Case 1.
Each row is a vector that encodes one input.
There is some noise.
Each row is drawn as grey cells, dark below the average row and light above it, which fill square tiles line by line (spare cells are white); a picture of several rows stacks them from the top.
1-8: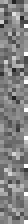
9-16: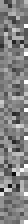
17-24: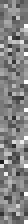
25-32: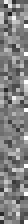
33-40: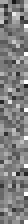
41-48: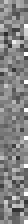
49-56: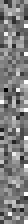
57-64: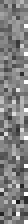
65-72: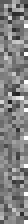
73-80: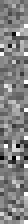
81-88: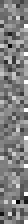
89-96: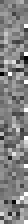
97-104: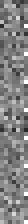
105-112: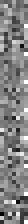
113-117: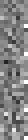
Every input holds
either a point on an 8-point line, or a point on a 9-point line.
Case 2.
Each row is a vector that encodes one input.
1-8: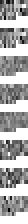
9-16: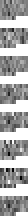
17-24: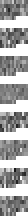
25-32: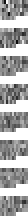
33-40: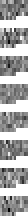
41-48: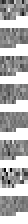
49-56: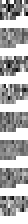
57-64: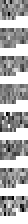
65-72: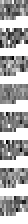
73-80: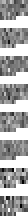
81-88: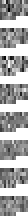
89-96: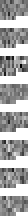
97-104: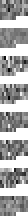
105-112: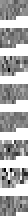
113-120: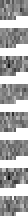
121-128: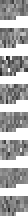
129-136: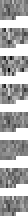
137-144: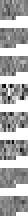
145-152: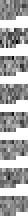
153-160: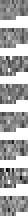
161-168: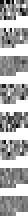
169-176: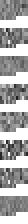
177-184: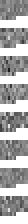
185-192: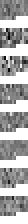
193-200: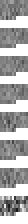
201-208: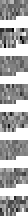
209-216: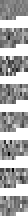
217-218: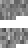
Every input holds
either a point on an 8-point line, or a point on a 9-point line.
